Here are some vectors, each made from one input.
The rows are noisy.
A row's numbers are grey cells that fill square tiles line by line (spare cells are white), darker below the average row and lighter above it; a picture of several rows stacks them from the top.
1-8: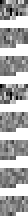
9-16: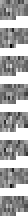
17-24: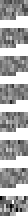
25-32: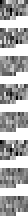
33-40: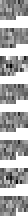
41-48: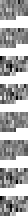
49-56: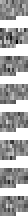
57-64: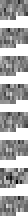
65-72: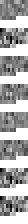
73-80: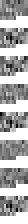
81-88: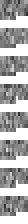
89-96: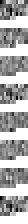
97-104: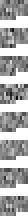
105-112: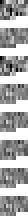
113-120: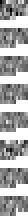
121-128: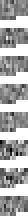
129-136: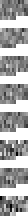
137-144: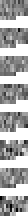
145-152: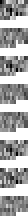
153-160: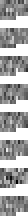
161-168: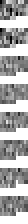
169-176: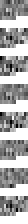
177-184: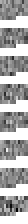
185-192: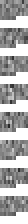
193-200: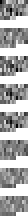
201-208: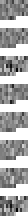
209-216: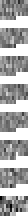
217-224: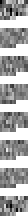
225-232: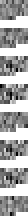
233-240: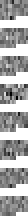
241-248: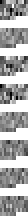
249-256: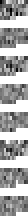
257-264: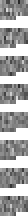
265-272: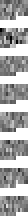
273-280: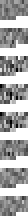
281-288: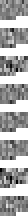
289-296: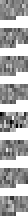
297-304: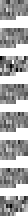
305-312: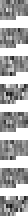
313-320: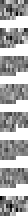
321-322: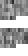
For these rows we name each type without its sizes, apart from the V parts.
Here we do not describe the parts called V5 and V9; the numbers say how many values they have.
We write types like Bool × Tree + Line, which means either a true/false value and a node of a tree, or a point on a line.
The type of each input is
Line × (Line × V9 + V5) + Tree.
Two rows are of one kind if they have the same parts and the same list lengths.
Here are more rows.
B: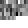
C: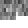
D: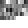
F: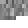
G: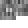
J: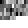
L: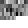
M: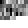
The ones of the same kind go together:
B, D, J, L, M
C, G
F

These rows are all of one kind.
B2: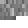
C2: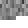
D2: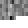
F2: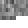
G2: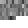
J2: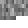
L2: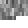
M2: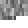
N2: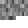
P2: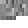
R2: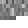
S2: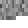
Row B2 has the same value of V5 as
F2, J2, P2 and R2.
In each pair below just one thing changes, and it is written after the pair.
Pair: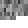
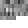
the place on one of the two lines
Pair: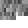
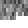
the value of V9
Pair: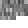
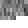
the place on one of the two lines
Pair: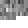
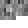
the place on one of the two lines
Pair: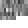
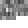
the place on one of the two lines
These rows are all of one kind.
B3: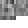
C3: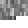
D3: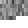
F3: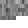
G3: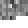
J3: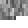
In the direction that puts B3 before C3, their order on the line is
G3, B3, F3, C3, J3, D3.
